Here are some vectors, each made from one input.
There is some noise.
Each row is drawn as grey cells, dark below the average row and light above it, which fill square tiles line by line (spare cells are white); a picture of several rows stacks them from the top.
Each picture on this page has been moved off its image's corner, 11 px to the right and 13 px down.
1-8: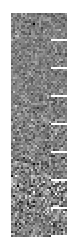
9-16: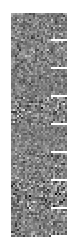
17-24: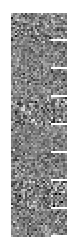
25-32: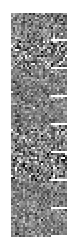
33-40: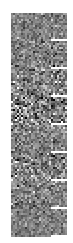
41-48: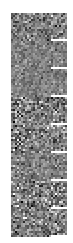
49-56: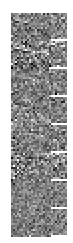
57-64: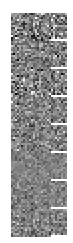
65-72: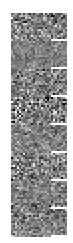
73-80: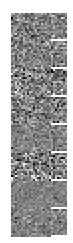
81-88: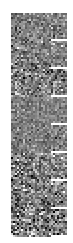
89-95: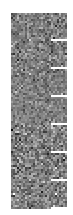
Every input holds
either a fixed value, or one of 4 labels and a true/false value, or a node of a 9-node tree.
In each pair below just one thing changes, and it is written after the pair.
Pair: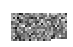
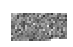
the label
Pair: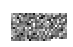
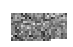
the label
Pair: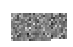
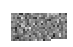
the true/false value
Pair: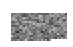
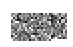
the label
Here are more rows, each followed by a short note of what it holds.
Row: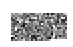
a fixed value
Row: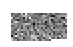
a node of a 9-node tree
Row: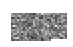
a node of a 9-node tree
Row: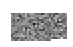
a fixed value
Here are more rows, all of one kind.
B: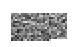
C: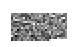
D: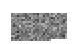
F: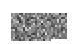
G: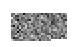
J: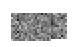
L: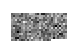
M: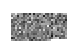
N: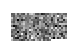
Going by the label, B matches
C, G and J.
